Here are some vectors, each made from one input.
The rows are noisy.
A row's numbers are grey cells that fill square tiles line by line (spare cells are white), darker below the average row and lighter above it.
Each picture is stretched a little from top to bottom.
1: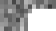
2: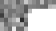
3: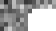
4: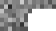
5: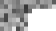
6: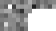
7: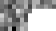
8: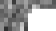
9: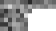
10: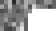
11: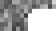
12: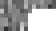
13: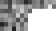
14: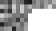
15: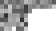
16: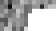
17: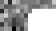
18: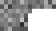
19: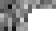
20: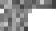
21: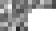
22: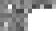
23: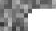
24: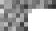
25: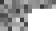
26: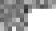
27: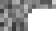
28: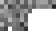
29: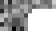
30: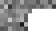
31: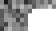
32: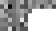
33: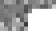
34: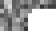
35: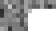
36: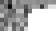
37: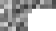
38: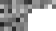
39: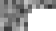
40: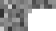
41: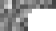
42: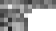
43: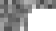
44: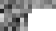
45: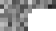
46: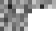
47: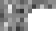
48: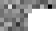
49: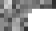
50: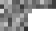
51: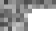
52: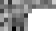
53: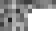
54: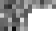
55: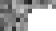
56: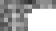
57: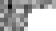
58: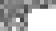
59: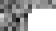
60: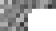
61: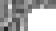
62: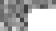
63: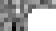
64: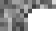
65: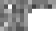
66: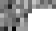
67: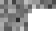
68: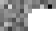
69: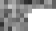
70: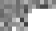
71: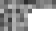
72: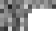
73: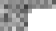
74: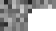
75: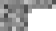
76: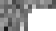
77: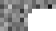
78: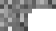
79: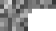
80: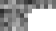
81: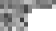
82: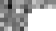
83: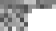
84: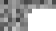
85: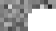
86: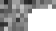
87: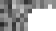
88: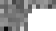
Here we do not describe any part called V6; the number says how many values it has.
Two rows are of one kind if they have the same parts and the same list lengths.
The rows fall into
2 kinds.
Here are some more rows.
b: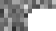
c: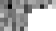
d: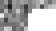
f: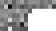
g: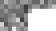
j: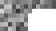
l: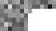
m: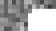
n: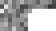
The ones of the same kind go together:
b, c, d, f
g, j, l, m, n

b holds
one of 5 labels and a point on a 5-point line.
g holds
one of 5 labels and a value of V6.
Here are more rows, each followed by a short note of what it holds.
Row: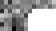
one of 5 labels and a point on a 5-point line
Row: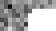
one of 5 labels and a point on a 5-point line
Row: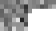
one of 5 labels and a value of V6
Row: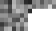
one of 5 labels and a point on a 5-point line
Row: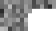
one of 5 labels and a value of V6
